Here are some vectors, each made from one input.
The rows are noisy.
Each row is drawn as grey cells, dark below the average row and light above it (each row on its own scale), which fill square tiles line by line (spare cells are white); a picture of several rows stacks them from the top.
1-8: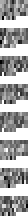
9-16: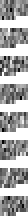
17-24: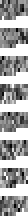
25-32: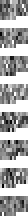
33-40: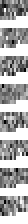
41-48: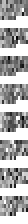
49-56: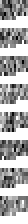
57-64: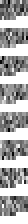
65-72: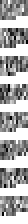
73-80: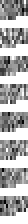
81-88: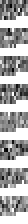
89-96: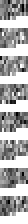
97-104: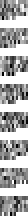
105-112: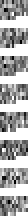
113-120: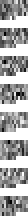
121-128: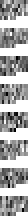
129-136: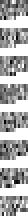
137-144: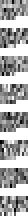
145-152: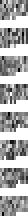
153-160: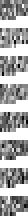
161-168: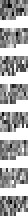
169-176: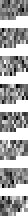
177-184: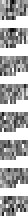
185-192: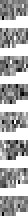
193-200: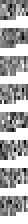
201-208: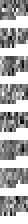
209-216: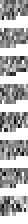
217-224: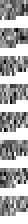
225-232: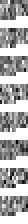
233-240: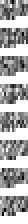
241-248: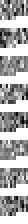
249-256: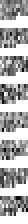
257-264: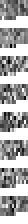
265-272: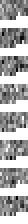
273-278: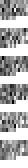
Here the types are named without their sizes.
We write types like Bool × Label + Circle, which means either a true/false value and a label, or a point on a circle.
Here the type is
Bool × (Circle + Tree).
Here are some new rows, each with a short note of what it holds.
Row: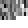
a point on a circle and a true/false value
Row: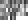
a point on a circle and a true/false value
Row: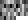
a point on a circle and a true/false value
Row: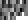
a point on a circle and a true/false value
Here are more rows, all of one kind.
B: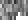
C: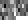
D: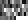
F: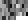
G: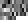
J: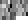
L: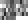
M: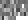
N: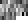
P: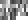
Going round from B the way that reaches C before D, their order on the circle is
B, P, C, N, J, F, L, D, G, M.
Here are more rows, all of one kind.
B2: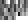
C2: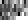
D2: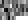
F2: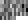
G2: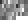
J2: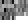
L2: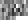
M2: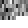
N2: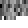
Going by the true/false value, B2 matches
C2, J2 and L2.
